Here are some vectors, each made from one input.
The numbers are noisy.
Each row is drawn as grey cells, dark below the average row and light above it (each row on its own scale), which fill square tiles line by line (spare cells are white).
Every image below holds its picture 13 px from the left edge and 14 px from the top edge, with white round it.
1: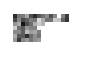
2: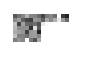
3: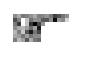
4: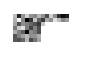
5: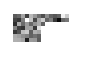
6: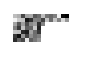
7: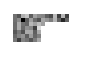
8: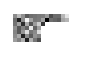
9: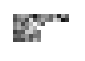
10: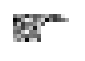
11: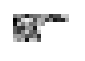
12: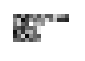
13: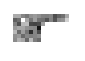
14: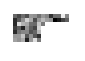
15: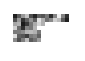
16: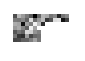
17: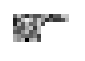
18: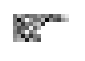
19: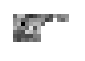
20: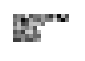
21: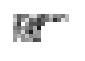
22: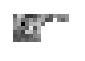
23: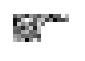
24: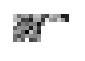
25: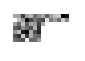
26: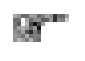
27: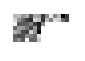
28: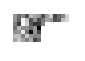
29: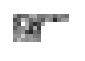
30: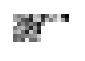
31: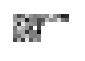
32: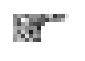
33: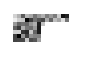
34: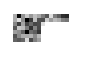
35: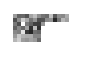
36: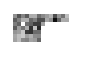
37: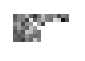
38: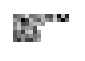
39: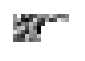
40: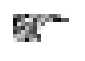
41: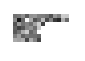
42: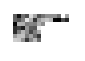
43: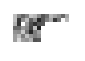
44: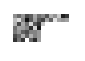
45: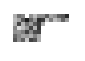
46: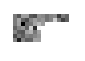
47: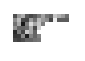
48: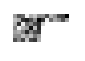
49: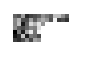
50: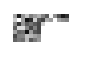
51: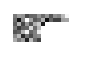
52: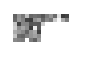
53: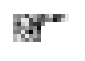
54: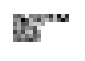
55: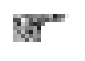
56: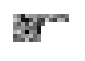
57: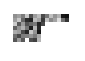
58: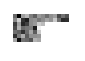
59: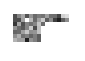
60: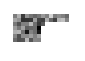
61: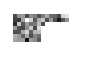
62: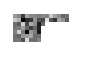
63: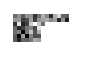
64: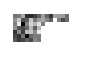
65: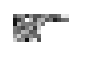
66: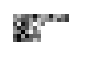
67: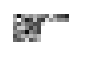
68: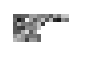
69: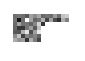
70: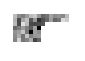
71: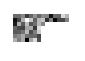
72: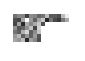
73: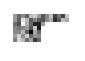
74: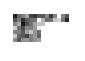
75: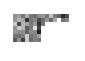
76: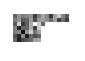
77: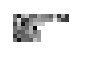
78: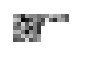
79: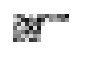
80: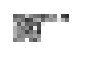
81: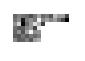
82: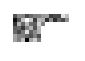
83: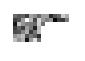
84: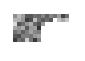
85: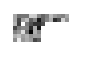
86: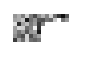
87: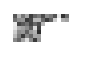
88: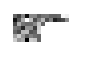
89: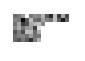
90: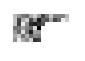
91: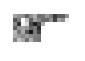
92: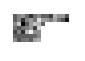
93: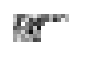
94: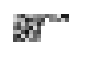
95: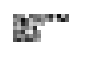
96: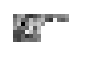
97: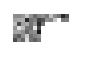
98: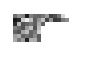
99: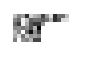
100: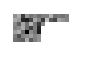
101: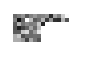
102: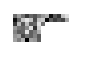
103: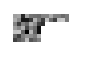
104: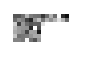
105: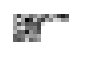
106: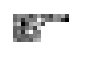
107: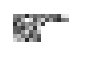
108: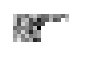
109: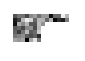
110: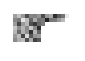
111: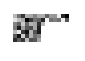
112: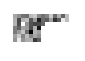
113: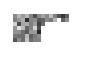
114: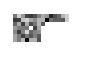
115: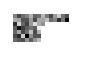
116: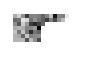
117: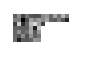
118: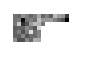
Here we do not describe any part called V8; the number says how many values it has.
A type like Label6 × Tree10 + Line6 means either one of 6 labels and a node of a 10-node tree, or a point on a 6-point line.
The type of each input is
Bool × (Line4 + V8).
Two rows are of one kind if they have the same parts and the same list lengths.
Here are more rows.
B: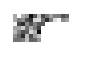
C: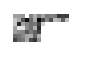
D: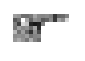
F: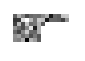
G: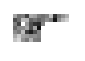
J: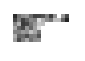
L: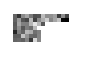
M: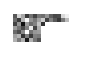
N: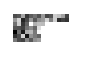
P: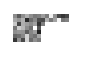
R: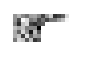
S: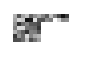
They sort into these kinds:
B, C, J, L, N, P, S
D, F, G, M, R

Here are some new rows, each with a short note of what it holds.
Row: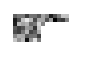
a point on a 4-point line and a true/false value
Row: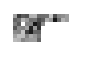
a point on a 4-point line and a true/false value
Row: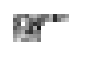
a point on a 4-point line and a true/false value
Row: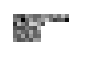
a true/false value and a value of V8
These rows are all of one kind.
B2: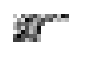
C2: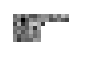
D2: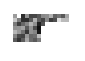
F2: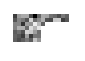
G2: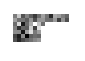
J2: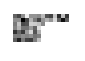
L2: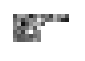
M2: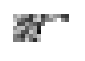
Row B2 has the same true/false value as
D2 and M2.
